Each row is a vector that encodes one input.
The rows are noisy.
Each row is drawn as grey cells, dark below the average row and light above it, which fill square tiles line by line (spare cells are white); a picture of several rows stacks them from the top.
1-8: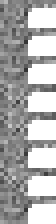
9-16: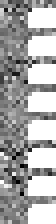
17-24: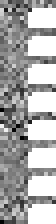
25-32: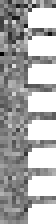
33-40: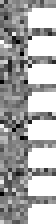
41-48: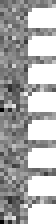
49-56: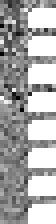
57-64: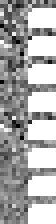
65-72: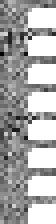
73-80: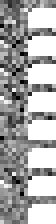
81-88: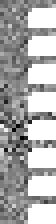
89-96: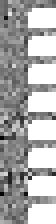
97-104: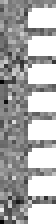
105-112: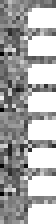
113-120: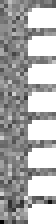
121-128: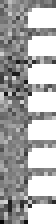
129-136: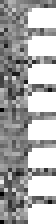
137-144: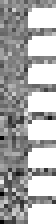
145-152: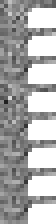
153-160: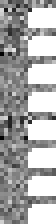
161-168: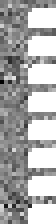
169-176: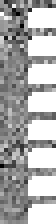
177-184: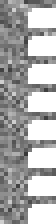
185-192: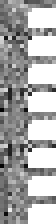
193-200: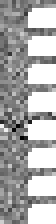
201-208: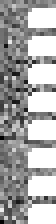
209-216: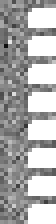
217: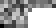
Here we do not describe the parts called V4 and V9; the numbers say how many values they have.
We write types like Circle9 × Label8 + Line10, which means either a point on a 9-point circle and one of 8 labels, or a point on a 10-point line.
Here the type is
Bool × (Line8 + V4) + V9.
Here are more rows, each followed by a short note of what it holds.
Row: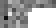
a true/false value and a value of V4
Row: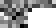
a value of V9
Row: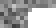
a point on an 8-point line and a true/false value
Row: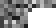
a value of V9
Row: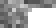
a true/false value and a value of V4
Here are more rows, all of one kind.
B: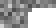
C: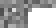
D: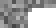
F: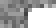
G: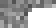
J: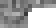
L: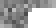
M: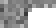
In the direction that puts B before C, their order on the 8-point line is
B, D, G, J, L, F, M, C.
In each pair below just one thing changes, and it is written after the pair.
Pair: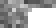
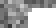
the true/false value
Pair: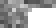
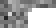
the value of V4
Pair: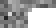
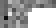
the true/false value
